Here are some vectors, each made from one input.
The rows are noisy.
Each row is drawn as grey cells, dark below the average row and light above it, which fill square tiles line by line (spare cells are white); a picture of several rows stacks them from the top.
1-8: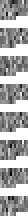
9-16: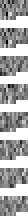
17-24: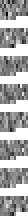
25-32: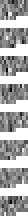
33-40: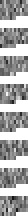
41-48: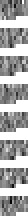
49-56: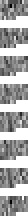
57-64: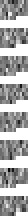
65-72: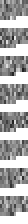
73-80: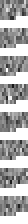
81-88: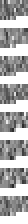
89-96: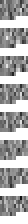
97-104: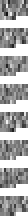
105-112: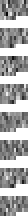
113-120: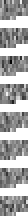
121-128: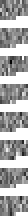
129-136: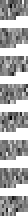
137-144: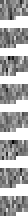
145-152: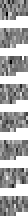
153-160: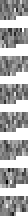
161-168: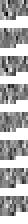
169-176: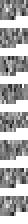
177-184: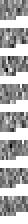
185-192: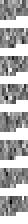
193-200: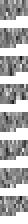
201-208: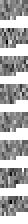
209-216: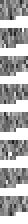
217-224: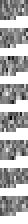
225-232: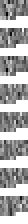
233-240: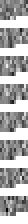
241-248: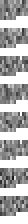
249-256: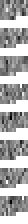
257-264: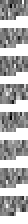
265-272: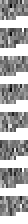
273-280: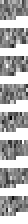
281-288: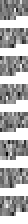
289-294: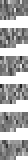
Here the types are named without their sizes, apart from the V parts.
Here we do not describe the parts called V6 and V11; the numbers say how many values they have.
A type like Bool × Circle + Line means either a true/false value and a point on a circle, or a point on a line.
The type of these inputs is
(Bool × Bool × Bool + Circle) × V6 + Line + V11.
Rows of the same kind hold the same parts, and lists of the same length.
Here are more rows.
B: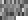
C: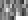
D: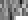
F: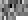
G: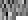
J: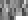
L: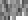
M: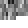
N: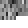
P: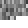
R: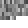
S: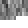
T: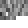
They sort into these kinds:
B, T
C, D, J
F, G, M, N
L, P, R, S

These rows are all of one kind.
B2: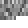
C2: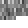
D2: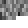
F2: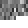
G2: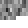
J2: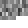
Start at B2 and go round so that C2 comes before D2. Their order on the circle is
B2, C2, F2, D2, J2, G2.
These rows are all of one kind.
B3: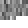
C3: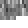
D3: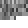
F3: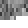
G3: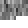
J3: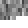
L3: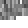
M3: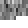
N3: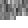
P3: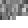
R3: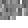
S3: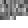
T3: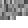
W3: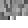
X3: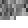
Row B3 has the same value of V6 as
G3, J3, M3 and N3.
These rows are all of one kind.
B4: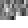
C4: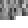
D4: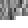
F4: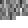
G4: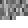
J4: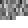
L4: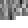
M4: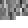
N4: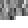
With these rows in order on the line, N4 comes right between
B4 and C4.
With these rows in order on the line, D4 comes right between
C4 and L4.
